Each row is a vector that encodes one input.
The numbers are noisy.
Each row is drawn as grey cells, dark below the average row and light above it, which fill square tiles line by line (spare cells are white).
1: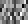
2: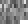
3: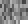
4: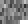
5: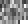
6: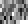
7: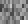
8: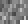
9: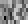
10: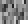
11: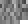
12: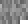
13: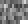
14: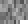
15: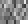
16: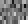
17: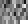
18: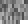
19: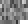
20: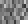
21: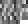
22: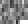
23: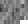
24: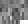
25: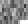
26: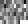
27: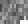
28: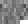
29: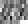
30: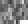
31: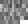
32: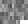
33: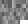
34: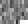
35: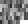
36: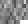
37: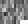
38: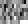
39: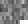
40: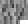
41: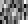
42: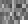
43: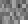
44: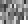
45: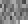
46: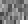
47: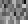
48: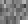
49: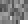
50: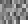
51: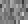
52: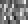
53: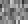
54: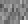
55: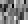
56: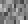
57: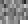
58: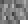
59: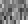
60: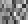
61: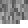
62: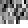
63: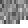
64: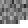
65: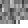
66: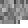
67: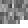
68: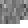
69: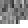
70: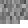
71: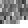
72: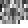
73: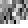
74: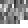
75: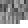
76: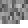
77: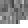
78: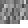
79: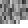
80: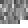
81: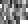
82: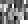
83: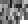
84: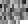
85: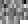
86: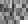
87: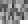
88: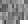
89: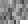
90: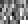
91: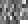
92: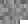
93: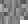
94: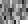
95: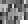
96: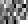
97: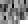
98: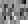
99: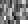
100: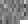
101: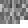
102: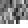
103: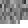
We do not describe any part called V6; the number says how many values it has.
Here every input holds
a point on a 9-point line, together with either a fixed value, or a true/false value and a value of V6.
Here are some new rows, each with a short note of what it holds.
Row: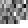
a point on a 9-point line
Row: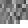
a point on a 9-point line, a true/false value and a value of V6
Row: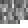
a point on a 9-point line, a true/false value and a value of V6
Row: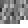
a point on a 9-point line, a true/false value and a value of V6
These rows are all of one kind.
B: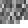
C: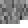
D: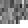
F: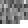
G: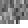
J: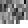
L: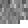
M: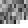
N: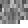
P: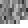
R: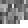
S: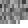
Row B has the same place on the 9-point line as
M, R and S.
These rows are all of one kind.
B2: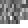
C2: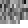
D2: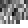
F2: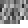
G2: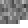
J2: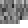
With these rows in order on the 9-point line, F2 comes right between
C2 and J2.
